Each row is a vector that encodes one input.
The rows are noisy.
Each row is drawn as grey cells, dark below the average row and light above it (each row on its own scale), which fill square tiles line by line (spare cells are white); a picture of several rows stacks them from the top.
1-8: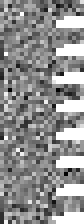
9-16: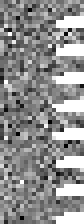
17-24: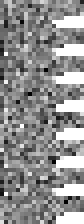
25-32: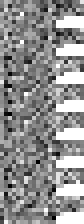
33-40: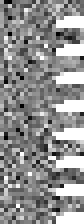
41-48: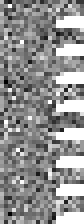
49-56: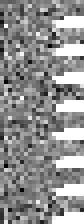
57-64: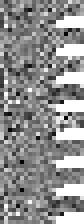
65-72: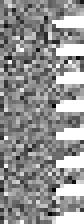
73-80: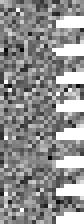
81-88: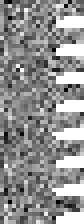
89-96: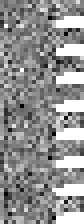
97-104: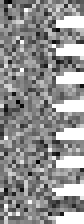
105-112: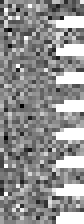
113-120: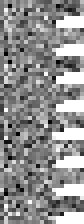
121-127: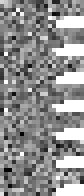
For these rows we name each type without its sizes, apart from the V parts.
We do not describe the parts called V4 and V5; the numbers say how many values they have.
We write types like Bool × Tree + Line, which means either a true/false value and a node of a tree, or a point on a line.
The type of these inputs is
(Bool × Circle × V4 + Unit) × V5.
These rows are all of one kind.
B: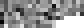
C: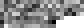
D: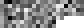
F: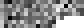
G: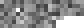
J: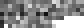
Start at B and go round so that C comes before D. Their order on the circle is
B, C, J, F, D, G.
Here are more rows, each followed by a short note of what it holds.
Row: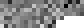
a value of V5
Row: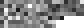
a value of V5
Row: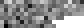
a point on a circle, a true/false value, a value of V4 and a value of V5
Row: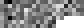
a point on a circle, a true/false value, a value of V4 and a value of V5
